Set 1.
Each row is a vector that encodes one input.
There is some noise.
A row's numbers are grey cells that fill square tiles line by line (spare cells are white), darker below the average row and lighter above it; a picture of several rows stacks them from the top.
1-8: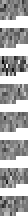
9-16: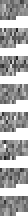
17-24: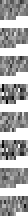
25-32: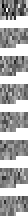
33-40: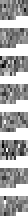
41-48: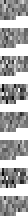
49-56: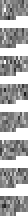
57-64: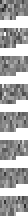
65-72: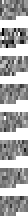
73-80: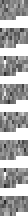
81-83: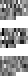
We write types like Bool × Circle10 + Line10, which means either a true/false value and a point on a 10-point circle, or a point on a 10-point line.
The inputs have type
Bool × Circle8 + Unit.
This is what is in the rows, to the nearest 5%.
About 90% of them hold a point on an 8-point circle and a true/false value. The rest hold a fixed value.
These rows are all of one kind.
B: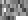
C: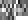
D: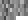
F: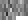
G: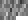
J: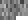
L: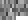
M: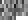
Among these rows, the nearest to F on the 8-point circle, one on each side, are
D and L.
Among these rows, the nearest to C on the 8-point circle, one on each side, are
D and G.
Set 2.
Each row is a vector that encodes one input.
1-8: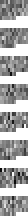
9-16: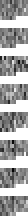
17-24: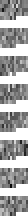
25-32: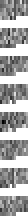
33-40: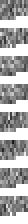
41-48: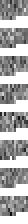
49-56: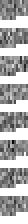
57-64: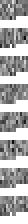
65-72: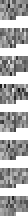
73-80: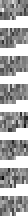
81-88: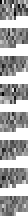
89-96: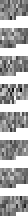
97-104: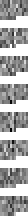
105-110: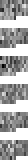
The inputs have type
List2(Circle8).
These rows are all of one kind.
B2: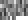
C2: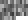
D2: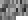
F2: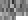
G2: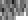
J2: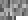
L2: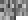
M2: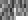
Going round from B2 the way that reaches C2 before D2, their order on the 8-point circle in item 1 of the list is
B2, C2, M2, G2, F2, L2, J2, D2.
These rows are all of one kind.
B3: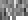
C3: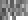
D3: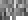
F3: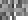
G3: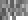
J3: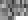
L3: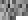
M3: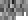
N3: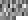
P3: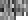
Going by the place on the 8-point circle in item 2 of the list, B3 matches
C3, F3, G3 and N3.
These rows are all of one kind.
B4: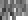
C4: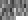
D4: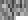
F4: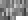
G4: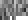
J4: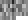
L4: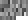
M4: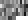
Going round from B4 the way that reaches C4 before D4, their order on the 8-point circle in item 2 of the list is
B4, C4, M4, D4, J4, F4, G4, L4.
